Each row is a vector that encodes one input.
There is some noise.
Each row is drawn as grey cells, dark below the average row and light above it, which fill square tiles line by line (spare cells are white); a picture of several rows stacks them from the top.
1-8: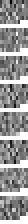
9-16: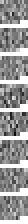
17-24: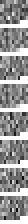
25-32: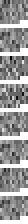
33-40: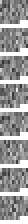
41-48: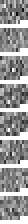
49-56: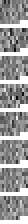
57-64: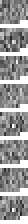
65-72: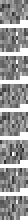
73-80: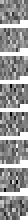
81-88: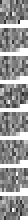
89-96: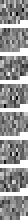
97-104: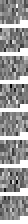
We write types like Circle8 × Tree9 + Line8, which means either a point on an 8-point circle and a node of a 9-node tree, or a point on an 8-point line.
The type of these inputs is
Tree8 + Tree10.
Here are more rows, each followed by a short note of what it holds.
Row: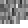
a node of a 10-node tree
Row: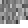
a node of a 10-node tree
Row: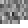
a node of a 10-node tree
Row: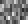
a node of an 8-node tree
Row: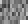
a node of a 10-node tree
